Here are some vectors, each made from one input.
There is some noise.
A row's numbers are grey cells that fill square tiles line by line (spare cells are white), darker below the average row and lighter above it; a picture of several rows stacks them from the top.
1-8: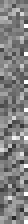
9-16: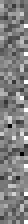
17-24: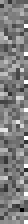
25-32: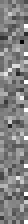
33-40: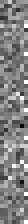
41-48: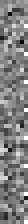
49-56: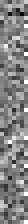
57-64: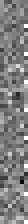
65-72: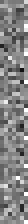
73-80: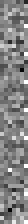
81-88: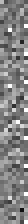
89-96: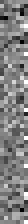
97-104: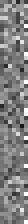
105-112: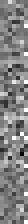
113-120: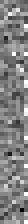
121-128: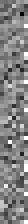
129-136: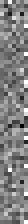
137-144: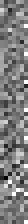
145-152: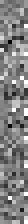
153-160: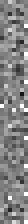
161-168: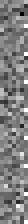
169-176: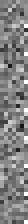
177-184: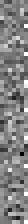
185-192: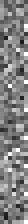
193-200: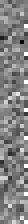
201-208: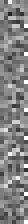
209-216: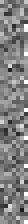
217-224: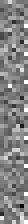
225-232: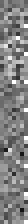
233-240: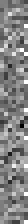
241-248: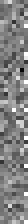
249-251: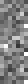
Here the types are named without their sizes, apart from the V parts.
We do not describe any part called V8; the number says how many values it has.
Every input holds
a point on a line, together with either a node of a tree, or a value of V8.
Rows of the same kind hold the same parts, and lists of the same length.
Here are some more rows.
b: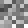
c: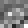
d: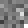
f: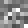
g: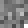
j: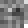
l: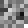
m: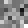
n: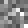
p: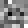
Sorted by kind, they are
b, j, l, m, p
c, d, f, g, n

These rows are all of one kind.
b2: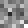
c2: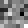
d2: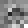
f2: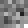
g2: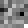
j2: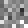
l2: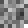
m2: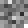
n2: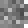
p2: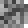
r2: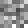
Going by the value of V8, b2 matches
d2 and j2.
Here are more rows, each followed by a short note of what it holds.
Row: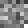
a point on a line and a node of a tree
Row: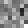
a point on a line and a value of V8
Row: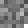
a point on a line and a node of a tree
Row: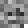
a point on a line and a value of V8
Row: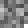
a point on a line and a node of a tree
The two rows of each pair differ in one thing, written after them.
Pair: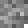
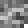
the node of the tree
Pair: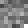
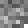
the node of the tree
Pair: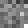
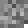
the node of the tree
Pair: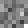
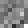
the place on the line
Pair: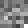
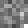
the place on the line
